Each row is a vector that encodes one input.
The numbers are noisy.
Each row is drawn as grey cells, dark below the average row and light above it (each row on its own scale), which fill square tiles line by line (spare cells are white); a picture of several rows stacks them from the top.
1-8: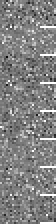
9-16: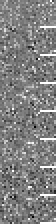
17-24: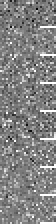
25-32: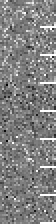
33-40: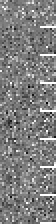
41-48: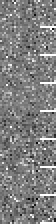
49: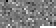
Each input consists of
one of 4 labels and three true/false values.
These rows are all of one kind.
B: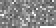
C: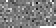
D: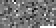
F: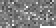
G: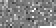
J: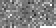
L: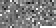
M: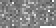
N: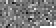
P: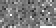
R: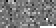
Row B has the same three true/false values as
J, L and N.
